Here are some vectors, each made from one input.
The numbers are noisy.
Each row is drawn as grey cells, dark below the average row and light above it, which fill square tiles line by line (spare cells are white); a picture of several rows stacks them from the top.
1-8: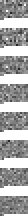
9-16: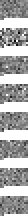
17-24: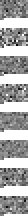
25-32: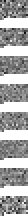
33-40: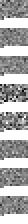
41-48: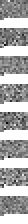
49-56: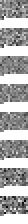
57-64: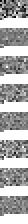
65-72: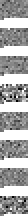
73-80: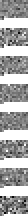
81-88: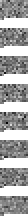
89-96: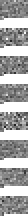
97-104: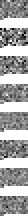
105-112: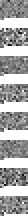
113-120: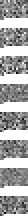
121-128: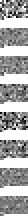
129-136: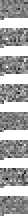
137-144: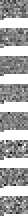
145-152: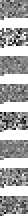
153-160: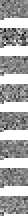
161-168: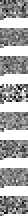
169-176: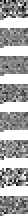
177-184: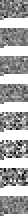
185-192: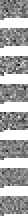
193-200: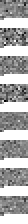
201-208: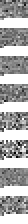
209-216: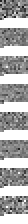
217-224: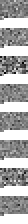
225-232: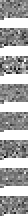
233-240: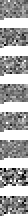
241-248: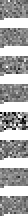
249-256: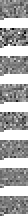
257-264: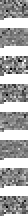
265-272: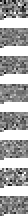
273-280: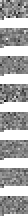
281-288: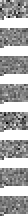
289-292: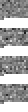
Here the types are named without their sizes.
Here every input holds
a point on a line and a true/false value.
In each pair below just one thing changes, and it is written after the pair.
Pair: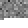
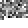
the place on the line
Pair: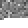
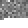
the place on the line
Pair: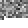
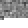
the place on the line
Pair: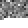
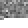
the place on the line
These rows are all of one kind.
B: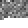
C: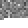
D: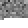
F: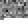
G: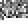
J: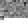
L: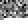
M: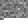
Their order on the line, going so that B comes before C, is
B, J, C, F, M, D, L, G.
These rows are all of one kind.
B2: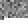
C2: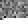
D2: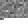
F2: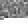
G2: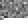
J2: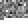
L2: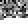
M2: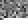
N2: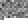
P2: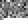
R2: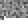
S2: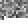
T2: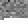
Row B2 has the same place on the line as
D2, J2 and L2.
